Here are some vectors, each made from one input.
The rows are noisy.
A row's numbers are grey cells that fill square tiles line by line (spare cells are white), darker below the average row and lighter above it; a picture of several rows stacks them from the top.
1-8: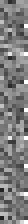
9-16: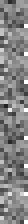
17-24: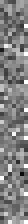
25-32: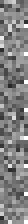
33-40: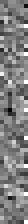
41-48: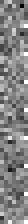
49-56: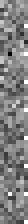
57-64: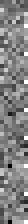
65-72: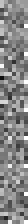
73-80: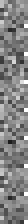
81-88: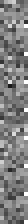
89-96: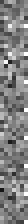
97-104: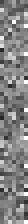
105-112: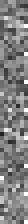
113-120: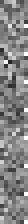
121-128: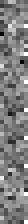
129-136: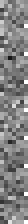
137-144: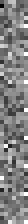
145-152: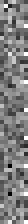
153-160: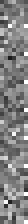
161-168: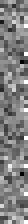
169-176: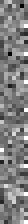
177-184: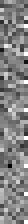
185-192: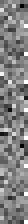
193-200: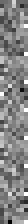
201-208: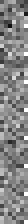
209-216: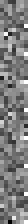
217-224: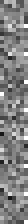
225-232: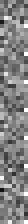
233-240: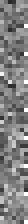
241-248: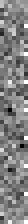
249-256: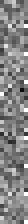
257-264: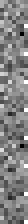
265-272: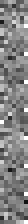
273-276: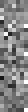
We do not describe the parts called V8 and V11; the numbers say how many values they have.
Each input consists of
either a value of V8 and a value of V11, or a list of up to two points on a 5-point line.
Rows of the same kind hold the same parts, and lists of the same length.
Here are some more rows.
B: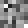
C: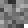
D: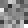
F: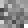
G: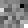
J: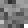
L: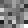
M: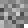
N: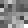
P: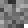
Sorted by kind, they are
B
C, J, P
D, G, L, N
F, M

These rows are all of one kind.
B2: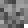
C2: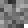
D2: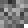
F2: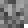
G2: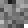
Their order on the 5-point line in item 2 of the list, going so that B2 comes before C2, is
F2, B2, C2, G2, D2.
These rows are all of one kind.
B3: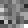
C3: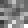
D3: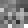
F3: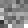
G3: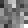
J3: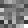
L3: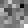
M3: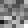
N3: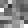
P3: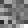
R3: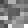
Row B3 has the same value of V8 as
D3 and F3.
